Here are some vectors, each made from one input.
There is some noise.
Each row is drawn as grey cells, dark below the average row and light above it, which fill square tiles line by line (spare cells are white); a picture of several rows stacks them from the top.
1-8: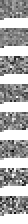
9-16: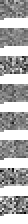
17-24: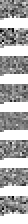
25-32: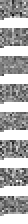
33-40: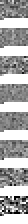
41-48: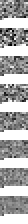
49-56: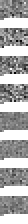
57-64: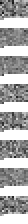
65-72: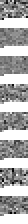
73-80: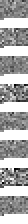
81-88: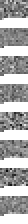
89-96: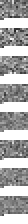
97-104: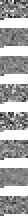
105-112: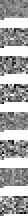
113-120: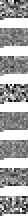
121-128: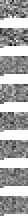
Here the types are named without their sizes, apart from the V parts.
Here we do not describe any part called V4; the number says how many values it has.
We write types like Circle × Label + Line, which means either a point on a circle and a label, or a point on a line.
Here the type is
List(Bool × V4).
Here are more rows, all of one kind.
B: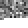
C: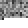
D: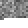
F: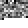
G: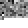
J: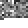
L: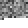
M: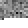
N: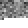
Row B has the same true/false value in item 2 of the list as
M and N.
